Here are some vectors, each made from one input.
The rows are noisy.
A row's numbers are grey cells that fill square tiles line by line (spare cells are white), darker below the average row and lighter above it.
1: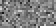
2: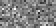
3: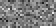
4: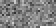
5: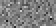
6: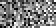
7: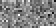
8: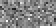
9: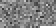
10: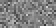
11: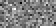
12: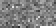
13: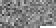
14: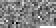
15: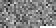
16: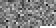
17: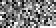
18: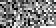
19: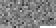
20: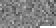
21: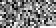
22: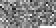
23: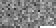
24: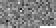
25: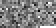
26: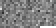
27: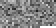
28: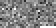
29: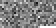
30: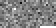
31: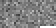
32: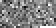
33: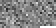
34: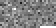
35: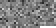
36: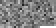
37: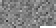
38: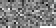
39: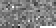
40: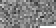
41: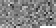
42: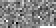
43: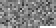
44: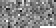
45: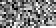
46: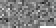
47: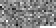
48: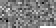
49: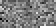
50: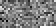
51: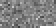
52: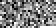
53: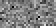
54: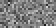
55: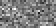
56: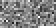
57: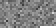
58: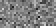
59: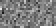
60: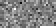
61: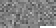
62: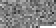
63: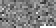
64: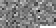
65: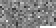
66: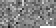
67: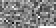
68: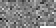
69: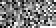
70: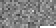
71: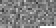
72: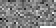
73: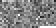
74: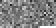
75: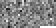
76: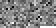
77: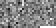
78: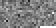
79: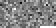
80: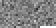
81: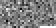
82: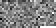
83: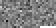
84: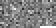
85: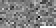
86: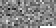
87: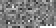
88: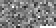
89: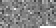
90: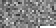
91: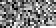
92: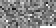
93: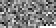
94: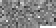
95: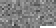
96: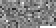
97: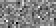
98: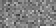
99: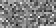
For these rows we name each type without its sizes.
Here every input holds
a list of points on a line.
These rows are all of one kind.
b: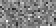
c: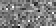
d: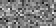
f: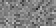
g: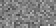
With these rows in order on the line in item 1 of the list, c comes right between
b and g.
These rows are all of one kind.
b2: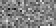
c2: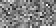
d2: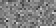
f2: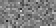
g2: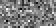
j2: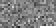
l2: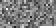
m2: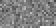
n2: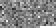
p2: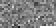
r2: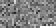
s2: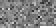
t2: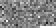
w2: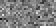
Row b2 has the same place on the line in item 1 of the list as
c2, j2, p2 and r2.
